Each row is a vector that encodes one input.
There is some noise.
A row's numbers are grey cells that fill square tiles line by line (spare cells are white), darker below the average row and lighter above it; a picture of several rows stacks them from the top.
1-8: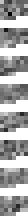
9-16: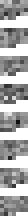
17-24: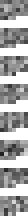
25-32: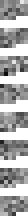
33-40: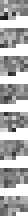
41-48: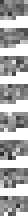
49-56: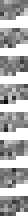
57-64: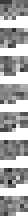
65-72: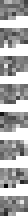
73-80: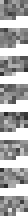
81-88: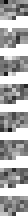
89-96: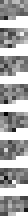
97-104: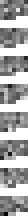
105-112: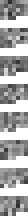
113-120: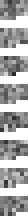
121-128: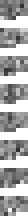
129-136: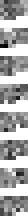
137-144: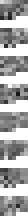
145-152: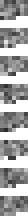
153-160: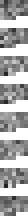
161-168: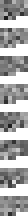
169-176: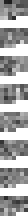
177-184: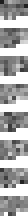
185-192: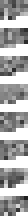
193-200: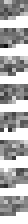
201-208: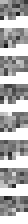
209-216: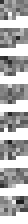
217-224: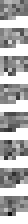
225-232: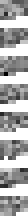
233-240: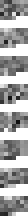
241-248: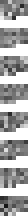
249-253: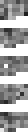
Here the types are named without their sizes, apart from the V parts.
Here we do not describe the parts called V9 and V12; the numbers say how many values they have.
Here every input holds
a point on a circle, a value of V9 and a value of V12, together with either a fixed value, or three true/false values.
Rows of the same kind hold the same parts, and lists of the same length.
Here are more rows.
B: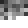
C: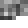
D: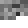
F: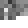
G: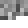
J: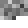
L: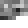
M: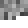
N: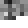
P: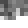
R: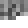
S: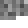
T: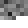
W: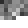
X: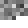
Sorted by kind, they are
B, C, D, F, G, L, R
J, M, N, P, S, T, W, X

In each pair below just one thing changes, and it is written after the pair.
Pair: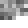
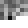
the place on the circle
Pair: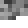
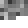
the value of V12
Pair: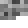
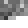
the place on the circle
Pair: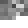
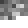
the place on the circle
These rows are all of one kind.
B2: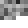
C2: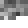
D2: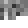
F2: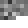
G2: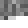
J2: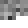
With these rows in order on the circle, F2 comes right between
D2 and G2.
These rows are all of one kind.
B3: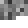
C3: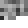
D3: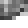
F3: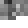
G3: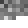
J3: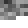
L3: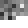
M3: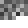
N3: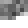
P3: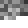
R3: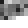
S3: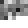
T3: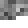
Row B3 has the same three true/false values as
G3, J3, N3 and P3.
